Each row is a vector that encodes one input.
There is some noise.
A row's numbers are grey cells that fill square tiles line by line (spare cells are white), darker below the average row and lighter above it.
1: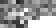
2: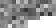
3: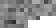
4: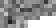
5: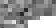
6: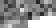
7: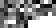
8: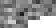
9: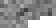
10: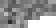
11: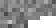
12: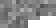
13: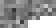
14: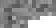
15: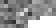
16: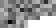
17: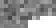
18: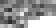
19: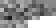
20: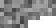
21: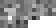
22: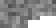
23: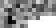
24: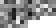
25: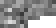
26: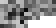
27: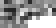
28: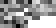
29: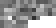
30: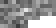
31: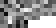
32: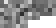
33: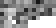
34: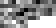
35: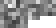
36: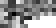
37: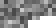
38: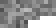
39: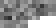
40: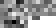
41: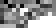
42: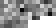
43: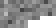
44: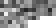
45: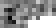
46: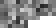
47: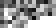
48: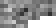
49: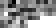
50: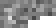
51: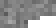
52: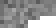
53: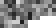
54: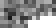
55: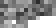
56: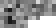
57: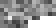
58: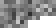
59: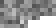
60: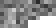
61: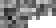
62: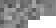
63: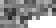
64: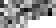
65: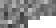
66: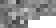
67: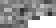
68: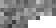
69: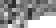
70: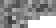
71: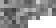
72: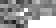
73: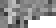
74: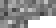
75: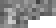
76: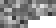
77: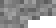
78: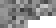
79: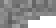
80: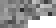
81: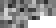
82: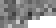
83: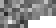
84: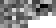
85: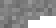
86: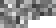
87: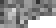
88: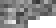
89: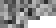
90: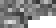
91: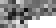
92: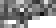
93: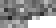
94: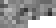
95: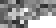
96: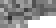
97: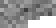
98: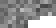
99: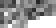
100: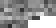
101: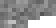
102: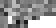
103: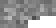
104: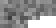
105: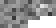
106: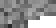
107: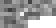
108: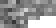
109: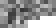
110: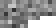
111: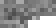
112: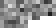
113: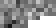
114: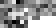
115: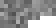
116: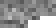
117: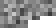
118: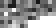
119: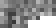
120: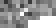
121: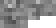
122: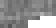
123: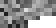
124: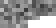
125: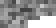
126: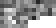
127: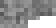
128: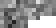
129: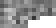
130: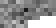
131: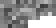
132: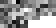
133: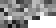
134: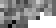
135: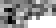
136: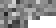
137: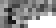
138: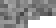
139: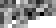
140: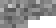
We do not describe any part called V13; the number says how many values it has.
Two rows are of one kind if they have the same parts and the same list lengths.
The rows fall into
2 kinds.
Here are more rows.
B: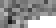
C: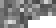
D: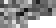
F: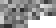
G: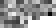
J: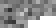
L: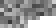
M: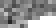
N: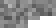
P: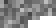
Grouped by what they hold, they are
B, C, D, G, J, L, M, N, P
F

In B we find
one of 5 labels, a true/false value and a value of V13.
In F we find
a fixed value.
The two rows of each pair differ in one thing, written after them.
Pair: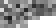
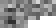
the value of V13
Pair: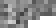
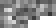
the true/false value
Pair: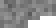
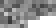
the label
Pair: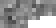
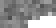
the label
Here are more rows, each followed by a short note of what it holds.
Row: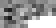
a fixed value
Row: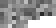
one of 5 labels, a true/false value and a value of V13
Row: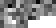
one of 5 labels, a true/false value and a value of V13
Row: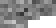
one of 5 labels, a true/false value and a value of V13
